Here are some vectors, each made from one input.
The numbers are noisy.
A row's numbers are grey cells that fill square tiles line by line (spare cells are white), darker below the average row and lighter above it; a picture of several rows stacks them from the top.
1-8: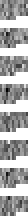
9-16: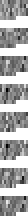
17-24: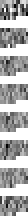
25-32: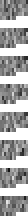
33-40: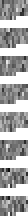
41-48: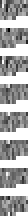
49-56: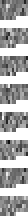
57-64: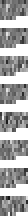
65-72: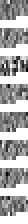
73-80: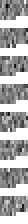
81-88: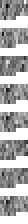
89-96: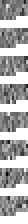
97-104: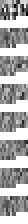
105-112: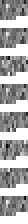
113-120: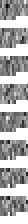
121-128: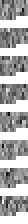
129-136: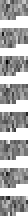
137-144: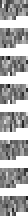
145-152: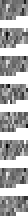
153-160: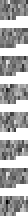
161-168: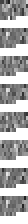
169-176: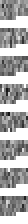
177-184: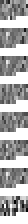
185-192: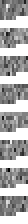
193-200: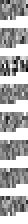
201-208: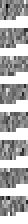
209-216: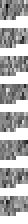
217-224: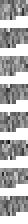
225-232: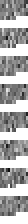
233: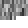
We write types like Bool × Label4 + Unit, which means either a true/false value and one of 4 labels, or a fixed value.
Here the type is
List3(Circle5).
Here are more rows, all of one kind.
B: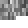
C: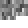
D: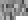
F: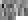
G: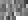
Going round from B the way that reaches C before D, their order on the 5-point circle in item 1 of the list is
B, C, D, F, G.
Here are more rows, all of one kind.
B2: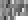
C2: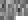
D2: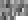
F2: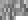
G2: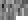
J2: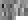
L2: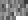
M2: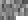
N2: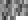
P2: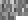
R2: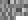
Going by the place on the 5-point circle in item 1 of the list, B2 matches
D2, N2 and R2.
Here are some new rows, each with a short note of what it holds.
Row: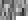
a list of one item
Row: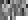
a list of one item
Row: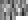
a list of one item
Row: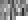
a list of one item
